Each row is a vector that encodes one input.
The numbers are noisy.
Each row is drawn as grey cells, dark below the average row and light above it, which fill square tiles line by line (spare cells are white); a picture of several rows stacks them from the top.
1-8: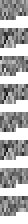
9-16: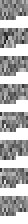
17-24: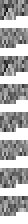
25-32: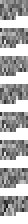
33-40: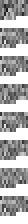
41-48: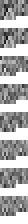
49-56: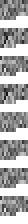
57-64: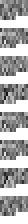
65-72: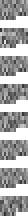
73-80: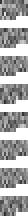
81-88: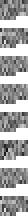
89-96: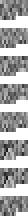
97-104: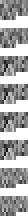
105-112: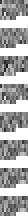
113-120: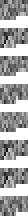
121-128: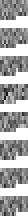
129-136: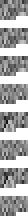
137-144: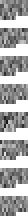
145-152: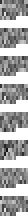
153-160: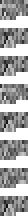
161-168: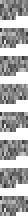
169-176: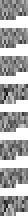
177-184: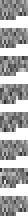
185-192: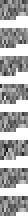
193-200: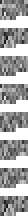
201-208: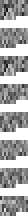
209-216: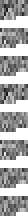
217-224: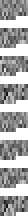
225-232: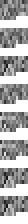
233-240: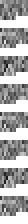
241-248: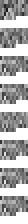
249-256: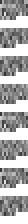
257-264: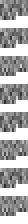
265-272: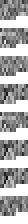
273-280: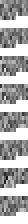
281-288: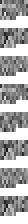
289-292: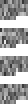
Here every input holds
a point on a 5-point line.
